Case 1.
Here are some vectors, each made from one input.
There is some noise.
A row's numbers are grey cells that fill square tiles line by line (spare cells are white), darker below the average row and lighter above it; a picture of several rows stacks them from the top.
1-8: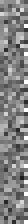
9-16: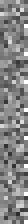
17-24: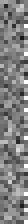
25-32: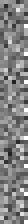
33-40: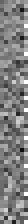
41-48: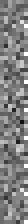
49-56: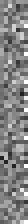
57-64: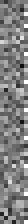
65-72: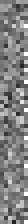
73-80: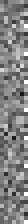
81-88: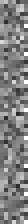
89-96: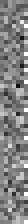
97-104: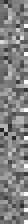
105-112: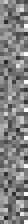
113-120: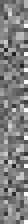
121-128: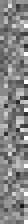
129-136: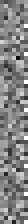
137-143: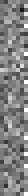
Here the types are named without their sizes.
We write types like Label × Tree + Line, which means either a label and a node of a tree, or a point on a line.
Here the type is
Bool × Bool × Bool × Bool + List(Line).
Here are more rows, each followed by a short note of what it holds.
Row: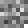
the empty list
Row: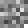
the empty list
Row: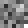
a list of one item
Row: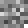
the empty list
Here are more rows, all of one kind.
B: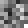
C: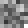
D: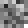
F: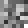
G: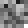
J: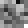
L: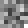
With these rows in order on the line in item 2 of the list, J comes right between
C and L.
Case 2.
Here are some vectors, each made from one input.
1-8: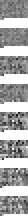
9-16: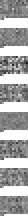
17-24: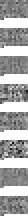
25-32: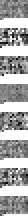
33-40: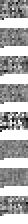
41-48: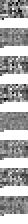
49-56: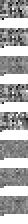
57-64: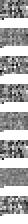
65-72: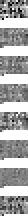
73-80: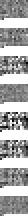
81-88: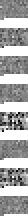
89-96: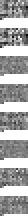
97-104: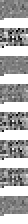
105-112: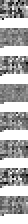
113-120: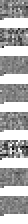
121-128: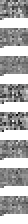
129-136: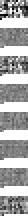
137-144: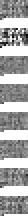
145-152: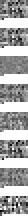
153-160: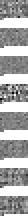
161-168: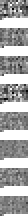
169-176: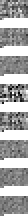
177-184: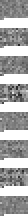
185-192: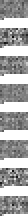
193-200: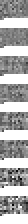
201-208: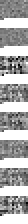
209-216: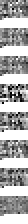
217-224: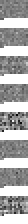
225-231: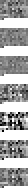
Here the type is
Bool × Label10 × Tree19 + Unit.
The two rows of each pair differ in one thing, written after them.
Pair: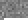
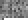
the label
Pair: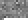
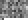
the label
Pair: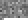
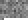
the label
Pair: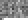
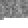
the node of the tree
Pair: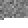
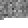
the true/false value
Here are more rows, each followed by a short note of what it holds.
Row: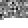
a fixed value
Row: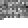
one of 10 labels, a node of a 19-node tree and a true/false value
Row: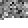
a fixed value
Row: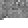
one of 10 labels, a node of a 19-node tree and a true/false value
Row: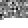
a fixed value
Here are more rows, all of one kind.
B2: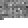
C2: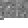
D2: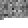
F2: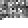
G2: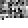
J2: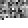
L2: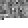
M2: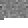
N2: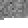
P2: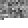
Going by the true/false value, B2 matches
F2 and J2.
